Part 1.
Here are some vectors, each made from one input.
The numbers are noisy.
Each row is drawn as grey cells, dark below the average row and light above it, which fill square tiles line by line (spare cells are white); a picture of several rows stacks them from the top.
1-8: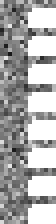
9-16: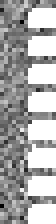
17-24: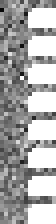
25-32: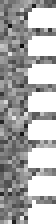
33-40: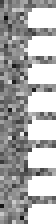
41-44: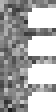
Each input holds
a point on a 4-point line, together with either a fixed value, or three true/false values.
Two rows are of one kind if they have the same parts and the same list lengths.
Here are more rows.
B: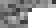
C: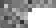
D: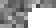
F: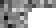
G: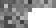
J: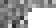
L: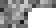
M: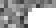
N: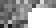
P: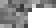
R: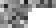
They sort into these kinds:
B, C, D, F, G, J, N, P, R
L, M

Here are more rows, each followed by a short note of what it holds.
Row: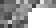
a point on a 4-point line and three true/false values
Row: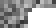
a point on a 4-point line and three true/false values
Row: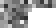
a point on a 4-point line and three true/false values
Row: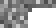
a point on a 4-point line and three true/false values
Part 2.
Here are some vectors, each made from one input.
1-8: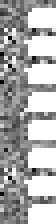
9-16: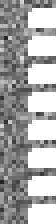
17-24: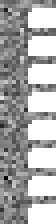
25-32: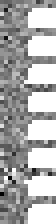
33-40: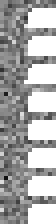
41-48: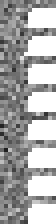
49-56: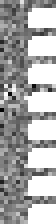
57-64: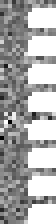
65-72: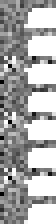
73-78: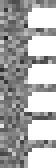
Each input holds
a list of up to two points on an 8-point circle.
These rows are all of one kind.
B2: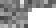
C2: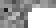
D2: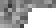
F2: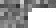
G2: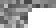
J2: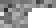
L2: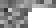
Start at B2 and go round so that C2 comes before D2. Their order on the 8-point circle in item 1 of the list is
B2, C2, L2, J2, D2, G2, F2.
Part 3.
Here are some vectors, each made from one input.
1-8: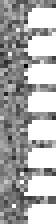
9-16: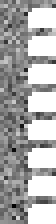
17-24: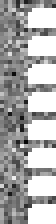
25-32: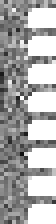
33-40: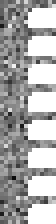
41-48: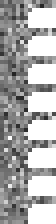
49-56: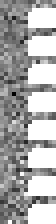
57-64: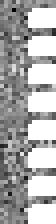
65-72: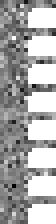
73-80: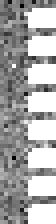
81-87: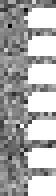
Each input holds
a true/false value, together with either a fixed value, or a node of an 11-node tree.
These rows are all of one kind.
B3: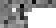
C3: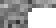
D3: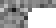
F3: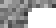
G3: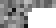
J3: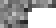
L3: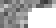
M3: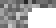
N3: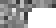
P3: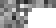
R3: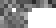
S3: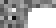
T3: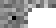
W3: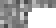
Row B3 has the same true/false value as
D3, G3, L3 and M3.
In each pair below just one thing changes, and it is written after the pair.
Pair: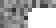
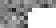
the node of the tree
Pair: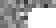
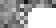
the true/false value
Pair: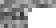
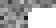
the node of the tree
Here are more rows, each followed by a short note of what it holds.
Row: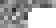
a node of an 11-node tree and a true/false value
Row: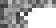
a true/false value
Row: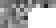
a node of an 11-node tree and a true/false value
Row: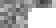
a node of an 11-node tree and a true/false value
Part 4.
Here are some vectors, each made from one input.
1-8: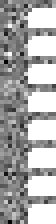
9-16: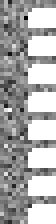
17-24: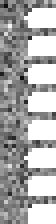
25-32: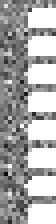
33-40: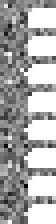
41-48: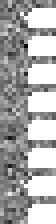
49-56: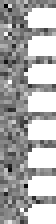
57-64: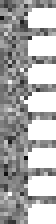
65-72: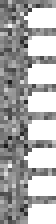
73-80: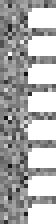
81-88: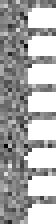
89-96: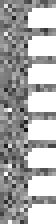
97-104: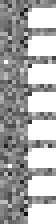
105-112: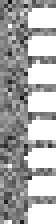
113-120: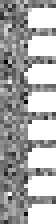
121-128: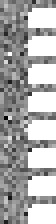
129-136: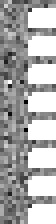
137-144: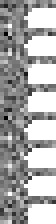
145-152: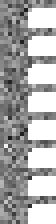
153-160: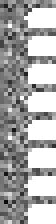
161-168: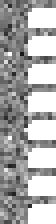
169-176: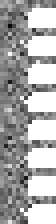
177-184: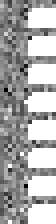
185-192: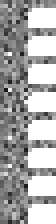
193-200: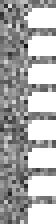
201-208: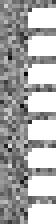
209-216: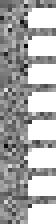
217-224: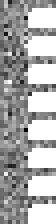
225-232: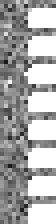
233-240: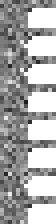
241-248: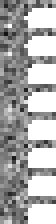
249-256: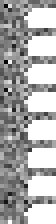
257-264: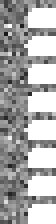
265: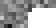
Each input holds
a node of a 15-node tree and a true/false value.
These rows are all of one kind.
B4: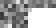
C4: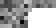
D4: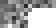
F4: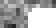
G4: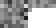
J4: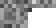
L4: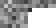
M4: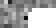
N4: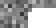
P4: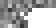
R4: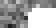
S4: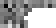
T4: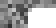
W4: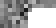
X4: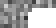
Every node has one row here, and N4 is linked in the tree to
C4, J4 and W4.
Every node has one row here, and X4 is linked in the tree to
M4 and P4.
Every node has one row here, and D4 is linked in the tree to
L4.
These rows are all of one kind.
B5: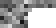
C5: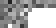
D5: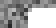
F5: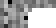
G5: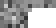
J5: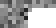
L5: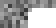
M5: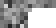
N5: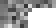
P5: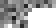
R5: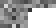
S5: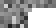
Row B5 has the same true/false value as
C5, N5 and P5.
